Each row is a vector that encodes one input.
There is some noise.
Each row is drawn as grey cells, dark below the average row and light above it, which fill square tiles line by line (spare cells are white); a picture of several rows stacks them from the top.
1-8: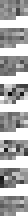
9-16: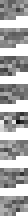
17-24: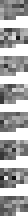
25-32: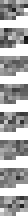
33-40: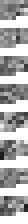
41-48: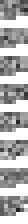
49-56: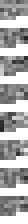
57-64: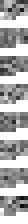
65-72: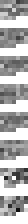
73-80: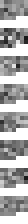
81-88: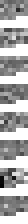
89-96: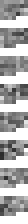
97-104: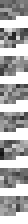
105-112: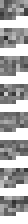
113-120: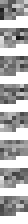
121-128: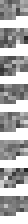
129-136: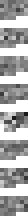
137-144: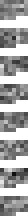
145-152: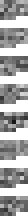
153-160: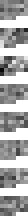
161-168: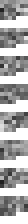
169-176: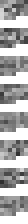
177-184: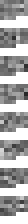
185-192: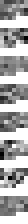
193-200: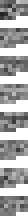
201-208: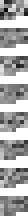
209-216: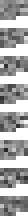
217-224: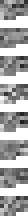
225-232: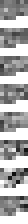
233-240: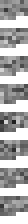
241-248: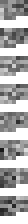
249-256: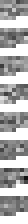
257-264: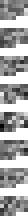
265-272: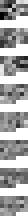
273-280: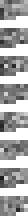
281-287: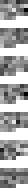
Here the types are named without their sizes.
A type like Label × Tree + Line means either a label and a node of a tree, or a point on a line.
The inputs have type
Bool × Bool × Bool × Bool.
